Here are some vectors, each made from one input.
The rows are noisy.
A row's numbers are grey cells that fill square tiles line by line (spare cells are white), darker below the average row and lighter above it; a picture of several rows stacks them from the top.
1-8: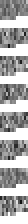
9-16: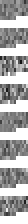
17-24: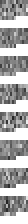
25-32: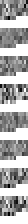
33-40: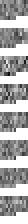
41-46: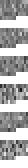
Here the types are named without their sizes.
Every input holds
a list of points on a circle.
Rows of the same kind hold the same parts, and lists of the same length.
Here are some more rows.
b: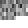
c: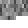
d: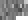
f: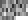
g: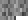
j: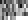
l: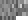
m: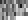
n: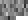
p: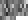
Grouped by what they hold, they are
b, f, j, m
c, g, n
d, l, p

